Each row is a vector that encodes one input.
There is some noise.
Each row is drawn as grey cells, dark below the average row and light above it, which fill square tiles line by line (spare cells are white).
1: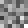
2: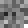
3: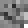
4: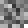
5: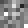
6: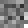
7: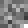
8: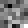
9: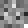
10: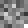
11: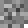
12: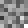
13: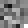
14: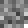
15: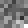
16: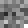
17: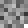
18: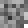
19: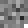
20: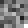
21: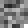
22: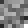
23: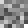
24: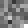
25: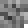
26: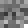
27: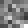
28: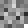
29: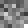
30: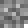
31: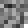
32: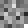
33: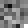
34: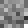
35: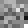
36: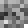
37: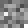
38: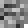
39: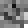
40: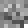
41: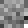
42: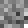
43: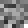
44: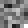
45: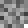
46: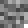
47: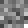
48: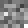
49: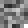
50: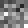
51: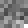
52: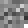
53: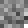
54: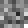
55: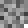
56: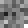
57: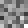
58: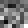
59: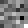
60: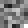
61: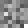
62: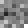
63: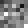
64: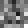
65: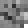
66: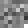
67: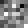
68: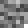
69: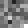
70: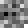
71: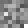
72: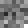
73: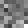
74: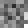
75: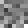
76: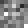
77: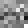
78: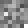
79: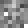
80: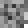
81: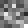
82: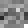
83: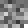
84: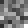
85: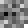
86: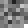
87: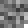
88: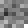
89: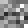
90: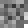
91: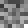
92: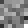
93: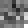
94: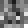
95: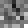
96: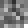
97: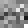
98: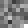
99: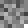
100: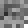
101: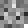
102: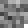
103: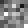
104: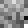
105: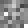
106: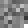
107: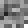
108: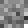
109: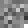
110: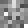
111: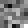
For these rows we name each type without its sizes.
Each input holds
a node of a tree and a true/false value.
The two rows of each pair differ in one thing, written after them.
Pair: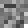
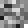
the true/false value
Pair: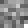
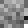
the node of the tree
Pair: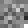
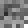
the node of the tree
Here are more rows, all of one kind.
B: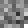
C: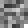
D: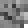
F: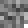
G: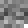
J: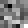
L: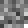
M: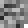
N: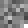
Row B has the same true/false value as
D, F and L.
